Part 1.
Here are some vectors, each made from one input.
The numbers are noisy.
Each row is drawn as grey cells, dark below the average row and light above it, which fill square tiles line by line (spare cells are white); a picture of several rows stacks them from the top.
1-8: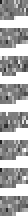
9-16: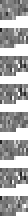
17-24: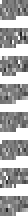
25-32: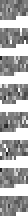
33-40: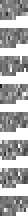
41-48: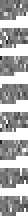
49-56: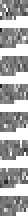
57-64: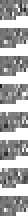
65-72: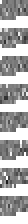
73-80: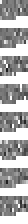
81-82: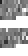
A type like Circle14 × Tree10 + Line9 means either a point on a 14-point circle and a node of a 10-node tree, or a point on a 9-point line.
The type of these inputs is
Label11.
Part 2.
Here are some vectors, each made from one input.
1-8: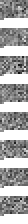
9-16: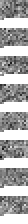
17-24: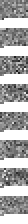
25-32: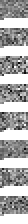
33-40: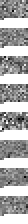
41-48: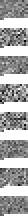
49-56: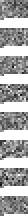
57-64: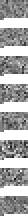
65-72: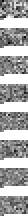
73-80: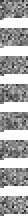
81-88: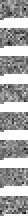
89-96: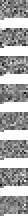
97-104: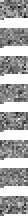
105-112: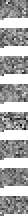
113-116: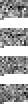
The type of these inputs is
Line6 × Line6.
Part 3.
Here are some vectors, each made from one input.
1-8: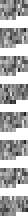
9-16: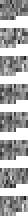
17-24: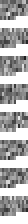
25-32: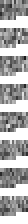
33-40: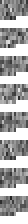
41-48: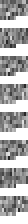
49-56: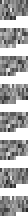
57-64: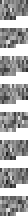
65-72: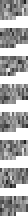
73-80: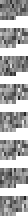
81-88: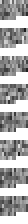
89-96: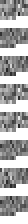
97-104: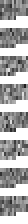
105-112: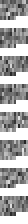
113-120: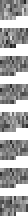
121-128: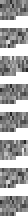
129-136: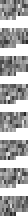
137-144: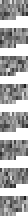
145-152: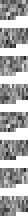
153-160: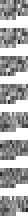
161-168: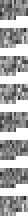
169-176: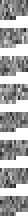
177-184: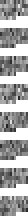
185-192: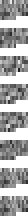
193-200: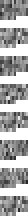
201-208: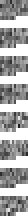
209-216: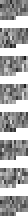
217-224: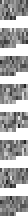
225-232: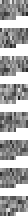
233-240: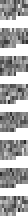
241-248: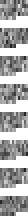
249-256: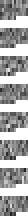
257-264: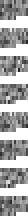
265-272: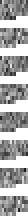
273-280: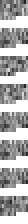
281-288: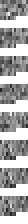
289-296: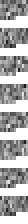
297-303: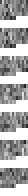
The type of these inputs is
Label7.
